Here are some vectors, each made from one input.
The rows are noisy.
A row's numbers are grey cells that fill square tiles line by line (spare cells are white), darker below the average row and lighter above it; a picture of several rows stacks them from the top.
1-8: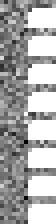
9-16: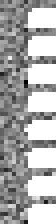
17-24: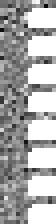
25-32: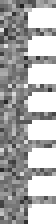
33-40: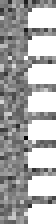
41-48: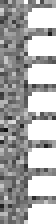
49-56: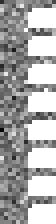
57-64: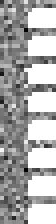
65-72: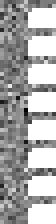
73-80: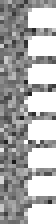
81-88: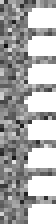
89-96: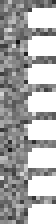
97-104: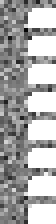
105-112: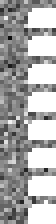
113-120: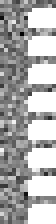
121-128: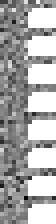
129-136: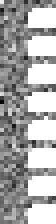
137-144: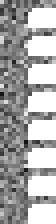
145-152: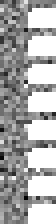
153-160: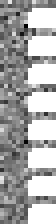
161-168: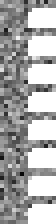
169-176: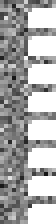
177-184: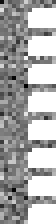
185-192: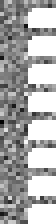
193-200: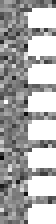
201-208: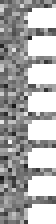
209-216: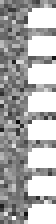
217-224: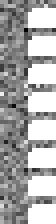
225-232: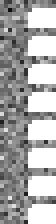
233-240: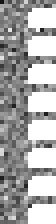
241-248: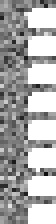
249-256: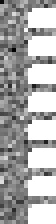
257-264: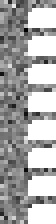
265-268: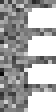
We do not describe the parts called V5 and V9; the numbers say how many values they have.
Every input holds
a point on a 6-point line, together with either a point on a 12-point line, or a value of V5 and a value of V9.
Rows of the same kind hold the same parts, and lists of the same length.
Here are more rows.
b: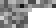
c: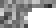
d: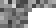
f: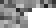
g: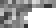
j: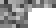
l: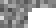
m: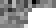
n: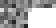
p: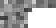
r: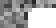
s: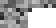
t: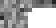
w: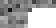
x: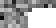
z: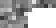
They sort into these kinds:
b, d, j, l, m, r, w
c, f, g, n, p, s, t, x, z

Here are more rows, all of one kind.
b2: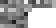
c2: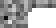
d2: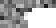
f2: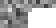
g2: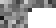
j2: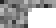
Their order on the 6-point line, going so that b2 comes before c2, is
b2, c2, j2, f2, d2, g2.
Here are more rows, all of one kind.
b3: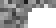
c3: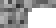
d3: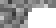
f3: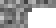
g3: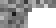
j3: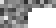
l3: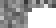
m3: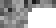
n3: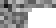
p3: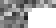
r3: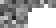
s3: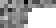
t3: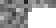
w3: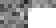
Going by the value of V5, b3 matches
g3, p3 and s3.
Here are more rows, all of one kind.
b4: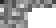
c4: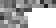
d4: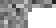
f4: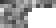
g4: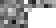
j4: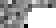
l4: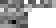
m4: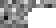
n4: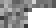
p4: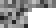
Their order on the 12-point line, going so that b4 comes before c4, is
d4, g4, l4, f4, b4, m4, j4, n4, p4, c4.
